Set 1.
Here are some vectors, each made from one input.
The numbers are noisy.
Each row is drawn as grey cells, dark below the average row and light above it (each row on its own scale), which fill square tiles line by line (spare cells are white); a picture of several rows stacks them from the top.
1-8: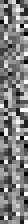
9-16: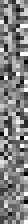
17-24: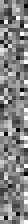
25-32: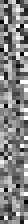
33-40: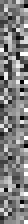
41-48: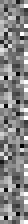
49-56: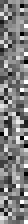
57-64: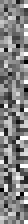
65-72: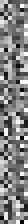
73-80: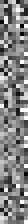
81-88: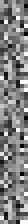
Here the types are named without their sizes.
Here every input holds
three true/false values.
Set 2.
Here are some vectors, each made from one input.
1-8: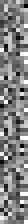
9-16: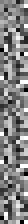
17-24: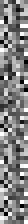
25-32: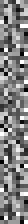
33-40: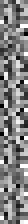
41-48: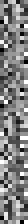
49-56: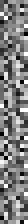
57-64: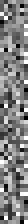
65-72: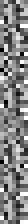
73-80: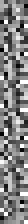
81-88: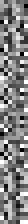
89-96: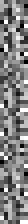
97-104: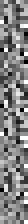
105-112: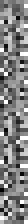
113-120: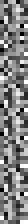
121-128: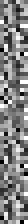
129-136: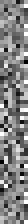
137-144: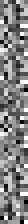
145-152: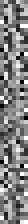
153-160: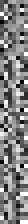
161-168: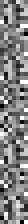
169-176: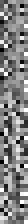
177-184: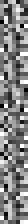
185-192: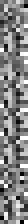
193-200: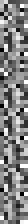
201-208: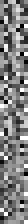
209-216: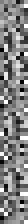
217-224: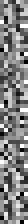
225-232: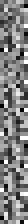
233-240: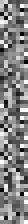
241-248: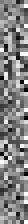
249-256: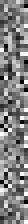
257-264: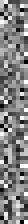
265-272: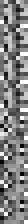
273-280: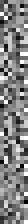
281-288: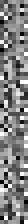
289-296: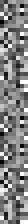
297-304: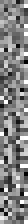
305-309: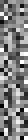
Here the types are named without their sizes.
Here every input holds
three true/false values.
